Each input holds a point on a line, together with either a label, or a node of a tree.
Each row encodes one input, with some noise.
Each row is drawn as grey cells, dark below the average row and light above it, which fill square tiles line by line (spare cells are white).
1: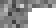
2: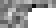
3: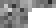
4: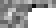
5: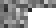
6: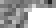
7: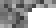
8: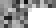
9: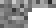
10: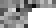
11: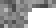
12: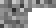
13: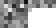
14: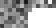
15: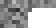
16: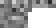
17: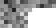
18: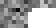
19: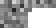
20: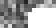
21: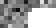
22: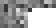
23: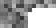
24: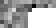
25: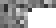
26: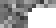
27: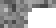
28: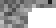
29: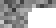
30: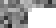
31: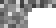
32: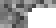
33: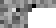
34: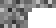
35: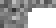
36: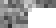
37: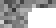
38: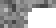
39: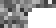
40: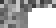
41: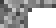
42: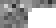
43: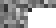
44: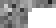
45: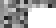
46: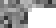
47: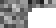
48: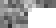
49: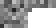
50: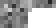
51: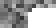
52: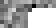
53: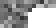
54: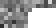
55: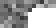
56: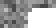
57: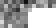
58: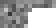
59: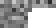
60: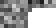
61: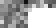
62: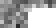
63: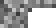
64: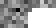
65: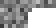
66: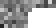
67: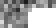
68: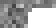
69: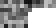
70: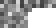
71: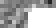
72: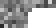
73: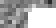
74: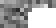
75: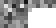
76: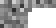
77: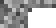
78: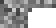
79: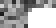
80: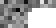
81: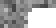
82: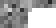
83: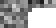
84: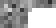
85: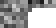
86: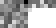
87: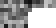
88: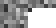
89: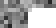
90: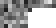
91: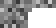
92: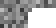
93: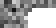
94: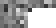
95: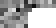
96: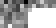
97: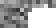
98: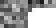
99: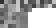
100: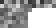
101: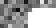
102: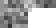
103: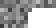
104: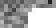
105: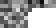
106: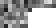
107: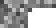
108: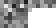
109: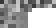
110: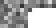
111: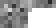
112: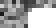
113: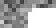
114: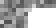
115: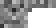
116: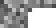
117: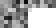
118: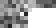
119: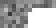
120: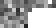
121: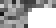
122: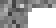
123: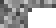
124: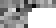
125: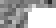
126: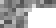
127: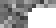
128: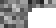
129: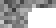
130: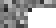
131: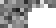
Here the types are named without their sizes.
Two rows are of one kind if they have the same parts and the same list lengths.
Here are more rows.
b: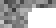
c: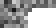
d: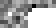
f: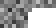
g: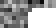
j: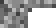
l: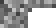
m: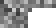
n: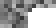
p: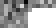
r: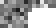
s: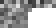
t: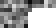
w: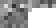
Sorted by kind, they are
b, c, f, p, r, w
d, g, j, l, m, n, s, t

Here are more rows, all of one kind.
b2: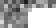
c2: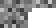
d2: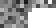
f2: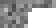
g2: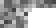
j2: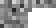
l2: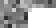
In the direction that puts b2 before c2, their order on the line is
d2, b2, c2, l2, f2, j2, g2.
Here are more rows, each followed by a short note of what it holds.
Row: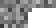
a point on a line and a node of a tree
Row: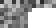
a label and a point on a line
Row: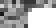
a label and a point on a line
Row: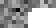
a point on a line and a node of a tree
